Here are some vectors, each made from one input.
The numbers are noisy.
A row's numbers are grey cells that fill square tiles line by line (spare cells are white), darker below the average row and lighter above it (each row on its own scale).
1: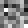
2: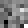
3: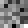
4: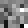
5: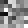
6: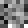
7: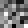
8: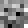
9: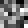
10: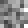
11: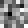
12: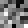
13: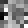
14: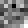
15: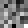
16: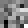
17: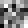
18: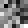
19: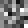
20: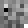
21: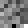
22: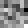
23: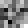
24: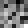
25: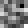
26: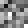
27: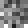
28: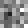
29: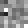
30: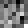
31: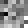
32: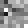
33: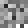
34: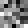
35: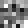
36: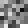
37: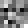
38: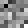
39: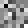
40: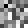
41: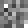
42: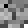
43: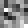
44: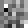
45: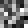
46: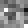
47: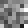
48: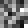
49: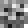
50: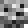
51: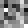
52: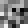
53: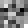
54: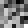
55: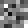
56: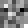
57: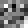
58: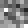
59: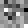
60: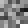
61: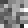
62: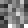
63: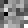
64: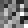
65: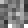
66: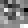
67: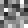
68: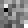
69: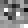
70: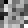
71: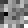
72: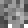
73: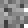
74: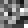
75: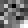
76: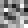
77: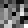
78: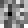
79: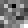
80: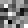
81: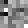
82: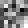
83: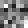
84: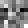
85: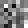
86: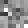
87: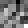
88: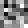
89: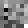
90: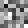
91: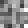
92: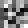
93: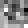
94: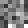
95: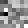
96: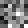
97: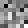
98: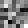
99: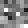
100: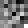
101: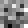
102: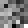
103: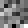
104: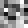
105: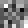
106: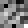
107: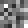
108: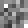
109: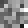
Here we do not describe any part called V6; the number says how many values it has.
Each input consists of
a true/false value, together with either a point on an 8-point line, or a value of V6.
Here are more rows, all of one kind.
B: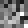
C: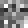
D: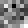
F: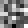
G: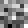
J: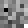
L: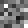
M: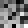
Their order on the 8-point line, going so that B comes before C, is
B, M, F, G, J, C, D, L.
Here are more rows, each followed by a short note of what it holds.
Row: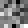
a point on an 8-point line and a true/false value
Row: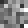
a true/false value and a value of V6
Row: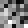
a point on an 8-point line and a true/false value
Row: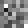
a point on an 8-point line and a true/false value
